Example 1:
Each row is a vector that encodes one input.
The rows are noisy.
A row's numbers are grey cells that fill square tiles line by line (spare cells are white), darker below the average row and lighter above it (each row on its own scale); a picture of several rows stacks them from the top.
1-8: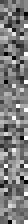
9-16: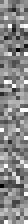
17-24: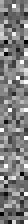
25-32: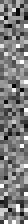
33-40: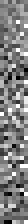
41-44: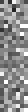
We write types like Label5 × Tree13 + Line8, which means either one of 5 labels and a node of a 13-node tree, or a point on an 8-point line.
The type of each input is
Line7.
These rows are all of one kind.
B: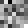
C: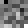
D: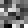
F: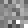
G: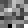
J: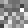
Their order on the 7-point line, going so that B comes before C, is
F, B, J, C, D, G.
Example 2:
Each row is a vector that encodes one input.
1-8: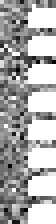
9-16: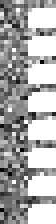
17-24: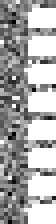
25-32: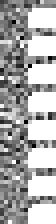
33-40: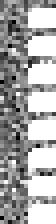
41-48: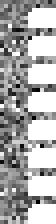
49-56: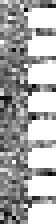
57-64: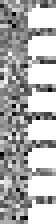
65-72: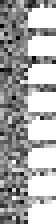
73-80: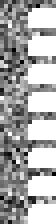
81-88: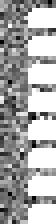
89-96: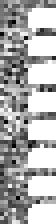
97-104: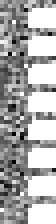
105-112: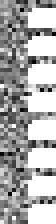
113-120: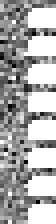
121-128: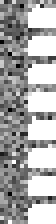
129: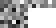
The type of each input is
Bool × Bool × Bool × Bool.
